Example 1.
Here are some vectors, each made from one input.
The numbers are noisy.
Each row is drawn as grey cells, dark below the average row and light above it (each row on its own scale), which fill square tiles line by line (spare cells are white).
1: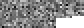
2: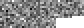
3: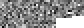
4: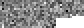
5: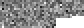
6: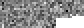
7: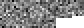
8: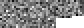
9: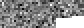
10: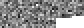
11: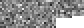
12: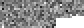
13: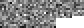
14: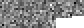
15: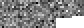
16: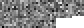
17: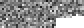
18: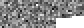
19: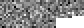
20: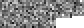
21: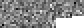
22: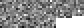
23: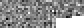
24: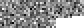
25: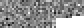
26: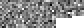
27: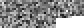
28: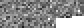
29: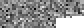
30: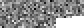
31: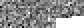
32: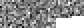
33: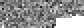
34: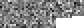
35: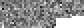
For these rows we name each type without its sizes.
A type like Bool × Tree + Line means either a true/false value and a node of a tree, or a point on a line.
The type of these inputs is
Bool × Bool × Bool + Unit.
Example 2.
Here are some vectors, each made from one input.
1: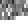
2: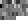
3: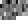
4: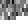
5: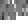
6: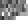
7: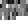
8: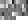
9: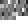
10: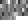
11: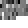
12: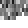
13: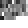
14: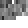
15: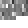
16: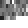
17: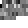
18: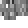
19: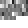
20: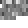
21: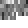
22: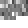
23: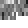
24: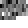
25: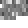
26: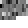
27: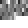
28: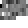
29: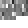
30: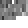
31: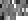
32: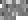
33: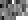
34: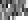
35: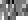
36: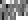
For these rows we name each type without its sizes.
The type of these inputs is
Bool × Bool × Bool.
